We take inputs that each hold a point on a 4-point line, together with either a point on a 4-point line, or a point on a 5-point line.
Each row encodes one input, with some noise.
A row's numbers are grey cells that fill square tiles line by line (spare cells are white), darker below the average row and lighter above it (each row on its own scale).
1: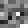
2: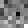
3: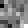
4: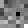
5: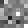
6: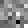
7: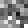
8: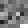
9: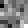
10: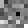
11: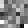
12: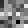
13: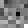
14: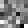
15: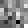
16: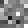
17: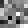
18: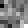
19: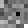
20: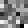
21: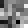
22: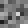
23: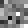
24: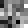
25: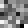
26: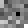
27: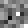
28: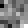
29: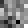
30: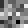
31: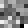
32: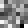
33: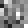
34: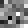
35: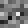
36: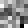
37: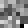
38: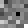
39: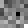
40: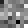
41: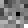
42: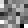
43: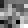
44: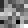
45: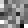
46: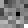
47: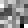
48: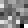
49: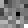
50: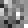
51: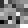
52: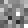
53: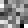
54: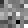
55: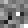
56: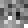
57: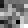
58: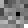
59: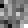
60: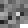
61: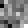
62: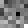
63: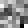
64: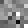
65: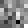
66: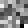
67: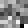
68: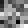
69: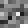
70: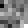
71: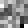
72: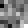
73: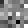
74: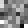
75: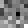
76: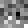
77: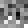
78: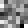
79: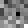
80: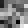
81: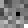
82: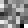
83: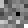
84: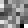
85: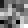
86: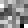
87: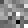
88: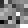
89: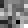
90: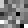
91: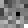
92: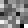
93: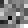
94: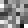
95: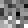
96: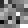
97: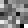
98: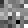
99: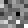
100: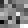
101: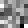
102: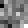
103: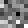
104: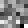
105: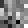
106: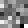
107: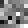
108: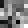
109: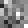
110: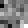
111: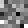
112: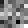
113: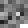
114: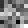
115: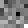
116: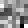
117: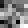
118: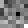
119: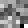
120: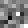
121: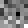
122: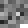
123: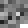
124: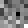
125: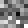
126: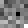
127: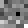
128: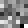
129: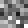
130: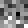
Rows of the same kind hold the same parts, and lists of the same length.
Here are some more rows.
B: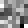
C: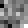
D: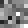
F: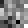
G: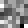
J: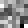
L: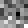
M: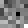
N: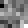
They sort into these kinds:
B, G, J, L, M
C, D, F, N

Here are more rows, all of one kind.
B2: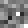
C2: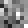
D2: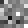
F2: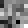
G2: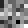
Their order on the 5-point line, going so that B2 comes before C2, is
B2, D2, G2, F2, C2.
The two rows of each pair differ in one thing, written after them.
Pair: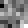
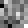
the place on the 4-point line
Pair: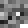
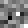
the place on the 4-point line
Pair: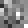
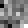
the place on the 4-point line
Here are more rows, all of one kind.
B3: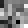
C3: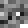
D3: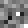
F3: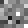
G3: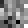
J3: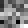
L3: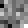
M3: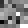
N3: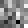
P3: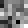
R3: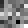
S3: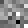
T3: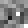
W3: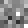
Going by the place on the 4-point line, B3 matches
C3, L3, P3 and R3.
